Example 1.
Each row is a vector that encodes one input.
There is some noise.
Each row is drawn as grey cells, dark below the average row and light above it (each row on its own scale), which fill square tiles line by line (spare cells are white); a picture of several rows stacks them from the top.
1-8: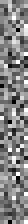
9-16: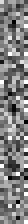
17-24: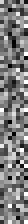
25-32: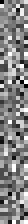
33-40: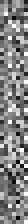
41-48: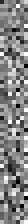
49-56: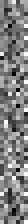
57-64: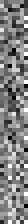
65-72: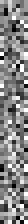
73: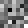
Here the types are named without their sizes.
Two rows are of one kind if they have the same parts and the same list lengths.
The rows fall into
2 kinds.
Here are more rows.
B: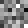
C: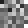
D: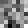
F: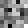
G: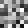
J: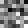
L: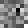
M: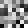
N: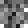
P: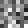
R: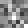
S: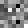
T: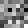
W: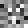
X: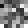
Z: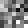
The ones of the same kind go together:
B, C, D, F, J, L, N, T, X, Z
G, M, P, R, S, W

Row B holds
a point on a circle and three true/false values.
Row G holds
three true/false values.
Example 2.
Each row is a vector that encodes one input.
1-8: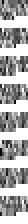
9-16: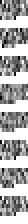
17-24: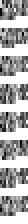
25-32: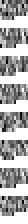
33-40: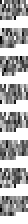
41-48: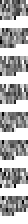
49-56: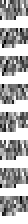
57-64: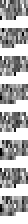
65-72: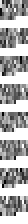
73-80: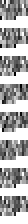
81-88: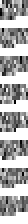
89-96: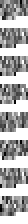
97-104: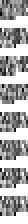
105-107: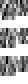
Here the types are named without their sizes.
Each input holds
either a point on a line, or three true/false values.
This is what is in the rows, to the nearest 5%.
About 40% of them hold a point on a line. The rest hold three true/false values.
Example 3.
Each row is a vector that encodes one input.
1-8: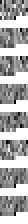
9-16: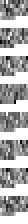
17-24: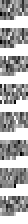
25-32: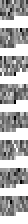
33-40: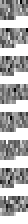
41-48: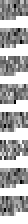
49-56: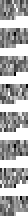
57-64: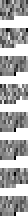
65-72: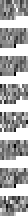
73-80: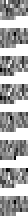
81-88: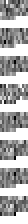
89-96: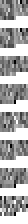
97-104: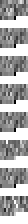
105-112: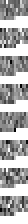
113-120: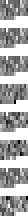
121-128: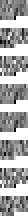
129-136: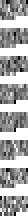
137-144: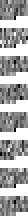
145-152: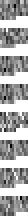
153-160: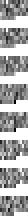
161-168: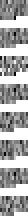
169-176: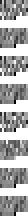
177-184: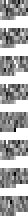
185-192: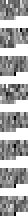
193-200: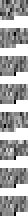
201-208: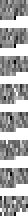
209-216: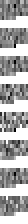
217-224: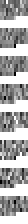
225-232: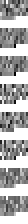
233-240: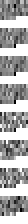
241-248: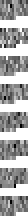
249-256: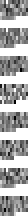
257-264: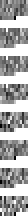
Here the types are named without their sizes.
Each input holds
either a label, or three true/false values.
